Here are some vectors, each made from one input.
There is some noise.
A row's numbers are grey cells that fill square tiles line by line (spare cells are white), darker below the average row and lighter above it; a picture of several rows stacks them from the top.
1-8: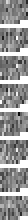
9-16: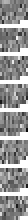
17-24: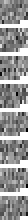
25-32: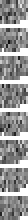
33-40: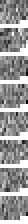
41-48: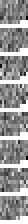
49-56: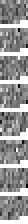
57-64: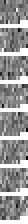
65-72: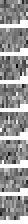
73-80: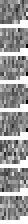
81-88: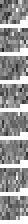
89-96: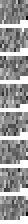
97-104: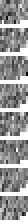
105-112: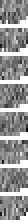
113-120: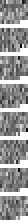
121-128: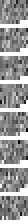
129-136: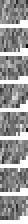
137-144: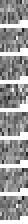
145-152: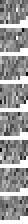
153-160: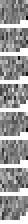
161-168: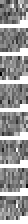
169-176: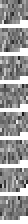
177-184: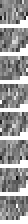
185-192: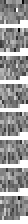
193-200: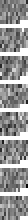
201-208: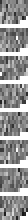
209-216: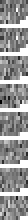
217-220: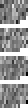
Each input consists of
a point on a 13-point circle, together with either one of 6 labels, or a node of a 19-node tree.
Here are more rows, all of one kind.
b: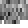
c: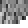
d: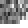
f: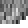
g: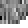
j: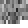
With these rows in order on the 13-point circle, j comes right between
b and d.
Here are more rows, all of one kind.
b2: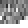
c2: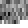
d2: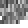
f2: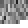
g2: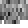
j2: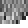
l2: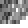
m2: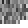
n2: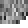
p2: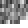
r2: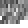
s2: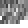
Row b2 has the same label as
d2, f2, r2 and s2.
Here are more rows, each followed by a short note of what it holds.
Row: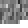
a point on a 13-point circle and a node of a 19-node tree
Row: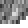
a point on a 13-point circle and one of 6 labels
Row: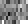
a point on a 13-point circle and one of 6 labels
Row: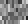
a point on a 13-point circle and one of 6 labels
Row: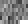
a point on a 13-point circle and a node of a 19-node tree
